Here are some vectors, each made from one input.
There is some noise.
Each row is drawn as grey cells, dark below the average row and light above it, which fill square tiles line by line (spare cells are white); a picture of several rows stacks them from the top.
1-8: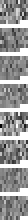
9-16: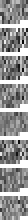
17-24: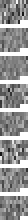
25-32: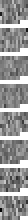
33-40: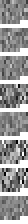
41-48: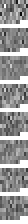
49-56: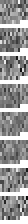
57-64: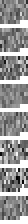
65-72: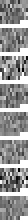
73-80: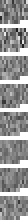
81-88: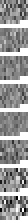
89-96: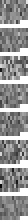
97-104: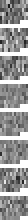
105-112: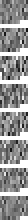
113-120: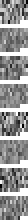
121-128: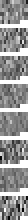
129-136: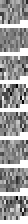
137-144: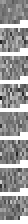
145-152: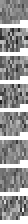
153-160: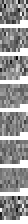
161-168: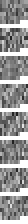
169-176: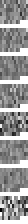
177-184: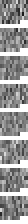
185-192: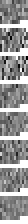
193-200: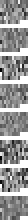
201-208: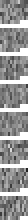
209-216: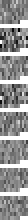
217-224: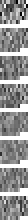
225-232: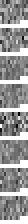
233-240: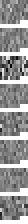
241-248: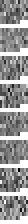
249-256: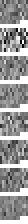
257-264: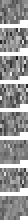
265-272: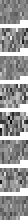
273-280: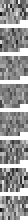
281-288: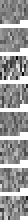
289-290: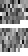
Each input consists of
either a point on an 8-point circle, or one of 11 labels and a point on a 13-point line.
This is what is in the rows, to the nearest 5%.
About 30% of them hold a point on an 8-point circle. The rest hold one of 11 labels and a point on a 13-point line.
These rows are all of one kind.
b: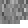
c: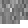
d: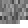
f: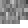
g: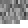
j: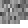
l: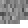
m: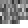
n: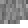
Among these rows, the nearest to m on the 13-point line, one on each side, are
l and n.
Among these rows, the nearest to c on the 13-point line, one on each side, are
b and g.
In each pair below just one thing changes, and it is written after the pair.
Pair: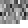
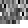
the label
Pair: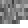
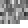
the label
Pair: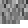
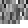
the label
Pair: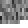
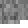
the label
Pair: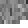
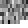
the label
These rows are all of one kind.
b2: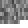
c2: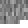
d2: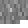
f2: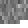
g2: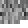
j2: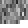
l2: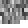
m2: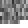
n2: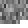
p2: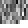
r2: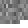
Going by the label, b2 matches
g2, j2, m2 and n2.
